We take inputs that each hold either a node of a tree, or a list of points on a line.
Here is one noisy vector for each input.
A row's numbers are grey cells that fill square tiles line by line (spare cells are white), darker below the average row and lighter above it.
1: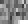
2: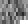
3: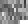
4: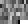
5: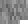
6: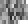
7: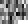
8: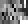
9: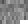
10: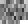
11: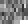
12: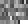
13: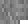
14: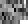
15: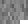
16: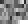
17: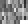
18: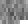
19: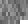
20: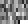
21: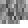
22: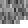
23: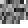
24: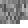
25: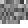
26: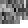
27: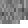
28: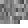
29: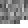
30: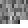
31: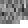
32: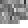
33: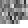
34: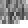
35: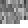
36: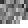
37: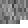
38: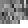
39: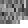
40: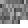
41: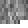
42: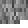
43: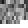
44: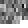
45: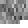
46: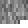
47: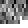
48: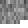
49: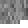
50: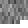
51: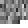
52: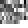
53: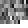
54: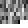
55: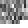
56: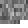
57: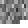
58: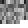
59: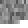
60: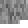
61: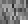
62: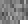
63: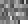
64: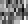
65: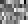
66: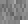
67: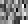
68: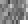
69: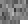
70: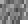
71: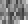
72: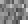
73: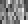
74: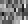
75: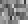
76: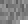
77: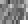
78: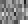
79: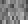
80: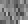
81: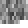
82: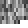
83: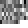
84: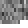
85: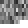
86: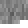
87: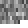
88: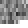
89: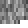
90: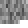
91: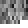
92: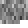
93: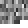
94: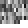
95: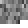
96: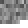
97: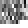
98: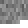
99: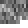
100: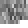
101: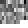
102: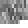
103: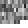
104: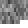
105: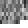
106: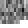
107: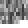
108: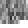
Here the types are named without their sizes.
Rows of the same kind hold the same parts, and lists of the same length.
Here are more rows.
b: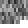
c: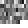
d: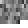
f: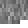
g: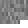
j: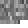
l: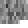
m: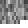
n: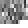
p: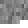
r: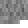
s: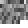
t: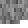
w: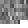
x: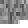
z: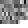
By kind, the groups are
b, d, f, n, s, t, z
c
g, l, r, x
j, m, p, w

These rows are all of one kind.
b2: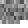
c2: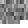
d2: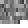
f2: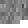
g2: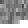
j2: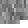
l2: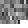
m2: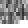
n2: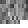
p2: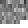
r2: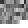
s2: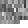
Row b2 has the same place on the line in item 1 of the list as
d2, f2 and g2.
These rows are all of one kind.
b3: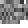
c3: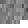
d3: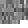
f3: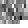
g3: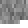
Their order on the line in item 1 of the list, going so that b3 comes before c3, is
f3, g3, b3, c3, d3.
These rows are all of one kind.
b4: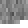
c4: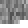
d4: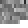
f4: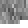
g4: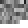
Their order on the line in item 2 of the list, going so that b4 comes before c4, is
b4, f4, c4, g4, d4.
